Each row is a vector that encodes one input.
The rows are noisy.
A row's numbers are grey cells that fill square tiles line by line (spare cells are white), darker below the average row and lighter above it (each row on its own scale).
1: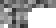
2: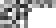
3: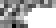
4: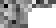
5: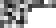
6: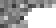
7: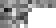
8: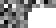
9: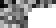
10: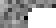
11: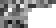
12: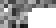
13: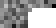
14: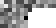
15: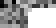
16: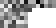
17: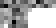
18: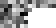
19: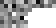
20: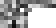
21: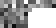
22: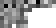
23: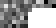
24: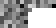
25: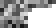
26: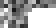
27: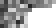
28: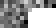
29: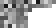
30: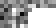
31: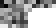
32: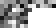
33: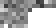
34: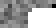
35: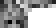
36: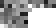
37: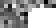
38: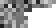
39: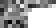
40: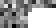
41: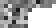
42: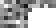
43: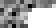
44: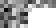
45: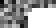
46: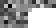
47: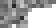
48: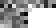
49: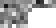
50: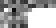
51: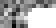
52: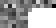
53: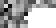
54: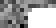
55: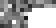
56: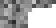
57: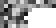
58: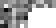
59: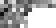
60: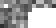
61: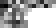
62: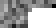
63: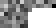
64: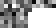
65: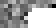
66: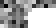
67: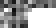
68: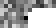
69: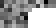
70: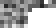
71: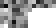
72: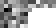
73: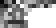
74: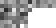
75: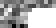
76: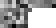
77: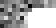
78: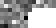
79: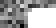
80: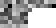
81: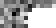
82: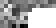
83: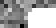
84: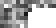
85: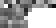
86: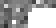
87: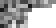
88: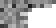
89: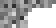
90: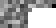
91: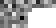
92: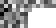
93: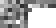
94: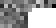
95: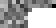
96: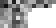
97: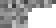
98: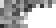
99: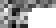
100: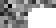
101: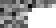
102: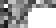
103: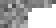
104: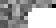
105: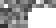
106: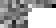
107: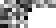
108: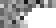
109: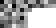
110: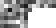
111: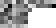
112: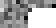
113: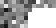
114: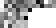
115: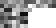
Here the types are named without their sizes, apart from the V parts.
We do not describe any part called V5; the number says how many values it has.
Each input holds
a true/false value, together with either a point on a line, or a value of V5.
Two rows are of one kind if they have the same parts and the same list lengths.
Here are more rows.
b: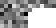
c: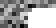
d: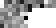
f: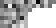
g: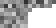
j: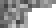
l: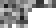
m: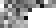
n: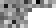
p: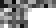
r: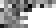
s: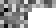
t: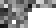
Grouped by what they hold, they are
b, c, p, s
d, f, g, j, l, m, n, r, t

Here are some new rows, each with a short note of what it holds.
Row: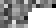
a true/false value and a value of V5
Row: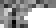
a point on a line and a true/false value
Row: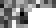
a true/false value and a value of V5
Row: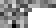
a point on a line and a true/false value
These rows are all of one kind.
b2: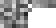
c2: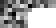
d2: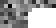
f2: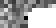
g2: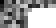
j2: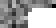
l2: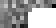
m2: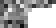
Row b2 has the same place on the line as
l2 and m2.
